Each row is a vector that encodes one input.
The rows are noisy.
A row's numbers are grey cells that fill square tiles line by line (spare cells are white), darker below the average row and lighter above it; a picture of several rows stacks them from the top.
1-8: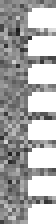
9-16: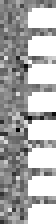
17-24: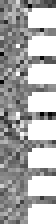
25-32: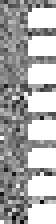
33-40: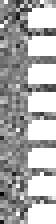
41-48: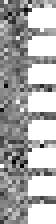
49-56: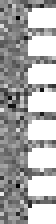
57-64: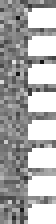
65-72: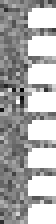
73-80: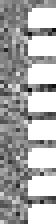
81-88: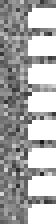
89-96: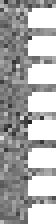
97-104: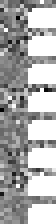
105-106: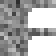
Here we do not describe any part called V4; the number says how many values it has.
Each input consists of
a list of up to three items, each a true/false value and a value of V4.
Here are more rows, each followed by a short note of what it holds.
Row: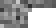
a list of three items
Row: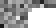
a list of three items
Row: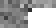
a list of one item
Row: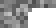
a list of two items
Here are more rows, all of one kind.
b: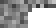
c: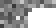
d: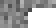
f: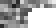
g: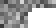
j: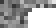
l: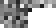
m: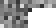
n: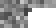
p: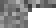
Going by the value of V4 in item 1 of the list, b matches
c, j and p.
